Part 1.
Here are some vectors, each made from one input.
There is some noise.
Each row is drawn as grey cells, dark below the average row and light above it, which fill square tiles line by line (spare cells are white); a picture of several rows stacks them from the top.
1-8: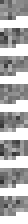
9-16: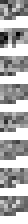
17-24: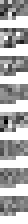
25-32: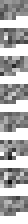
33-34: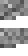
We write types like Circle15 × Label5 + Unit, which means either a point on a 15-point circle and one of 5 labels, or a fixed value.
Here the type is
Bool × Bool × Bool.
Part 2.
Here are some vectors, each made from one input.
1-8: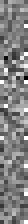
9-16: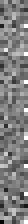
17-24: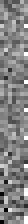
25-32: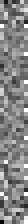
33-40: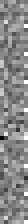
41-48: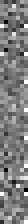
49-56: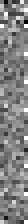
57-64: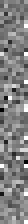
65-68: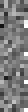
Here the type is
Line9.
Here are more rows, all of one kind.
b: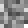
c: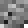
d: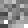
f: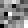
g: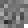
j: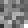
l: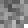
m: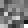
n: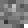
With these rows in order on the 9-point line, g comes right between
f and n.
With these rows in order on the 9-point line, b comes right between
d and l.
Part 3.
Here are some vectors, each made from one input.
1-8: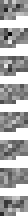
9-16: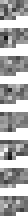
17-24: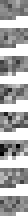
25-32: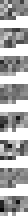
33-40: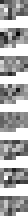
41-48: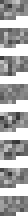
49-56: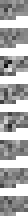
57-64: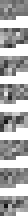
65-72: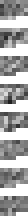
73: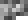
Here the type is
Bool × Bool × Bool.
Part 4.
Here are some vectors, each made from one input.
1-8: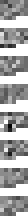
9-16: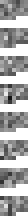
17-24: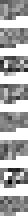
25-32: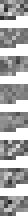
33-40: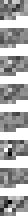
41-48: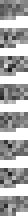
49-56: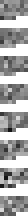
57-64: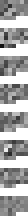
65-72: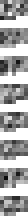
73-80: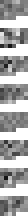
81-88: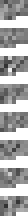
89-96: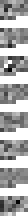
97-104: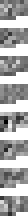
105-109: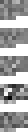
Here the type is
Bool × Bool × Bool.
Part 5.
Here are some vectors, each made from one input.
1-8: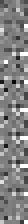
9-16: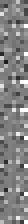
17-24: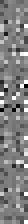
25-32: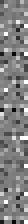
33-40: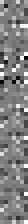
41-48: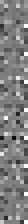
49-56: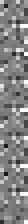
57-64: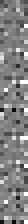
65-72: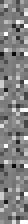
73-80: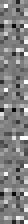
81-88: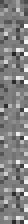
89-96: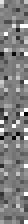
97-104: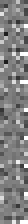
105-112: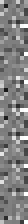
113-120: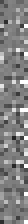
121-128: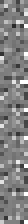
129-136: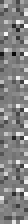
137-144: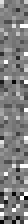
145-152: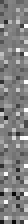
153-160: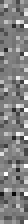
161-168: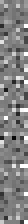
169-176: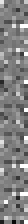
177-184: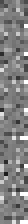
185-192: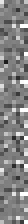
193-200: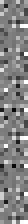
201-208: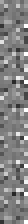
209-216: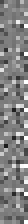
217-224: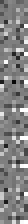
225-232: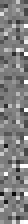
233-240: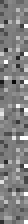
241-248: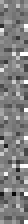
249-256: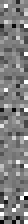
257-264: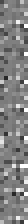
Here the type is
Circle9 + Unit.
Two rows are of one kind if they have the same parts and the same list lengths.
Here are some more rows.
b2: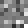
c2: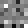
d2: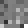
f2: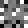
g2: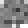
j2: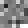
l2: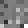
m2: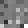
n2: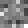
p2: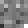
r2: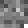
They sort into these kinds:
b2, c2, d2, g2, j2, l2, m2, n2, p2, r2
f2

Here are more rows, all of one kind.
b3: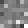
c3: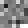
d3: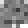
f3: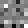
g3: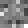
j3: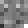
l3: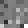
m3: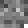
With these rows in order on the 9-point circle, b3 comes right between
f3 and l3.
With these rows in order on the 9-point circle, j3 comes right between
d3 and f3.
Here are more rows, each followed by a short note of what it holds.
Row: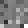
a point on a 9-point circle
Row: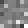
a point on a 9-point circle
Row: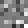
a point on a 9-point circle
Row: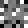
a fixed value
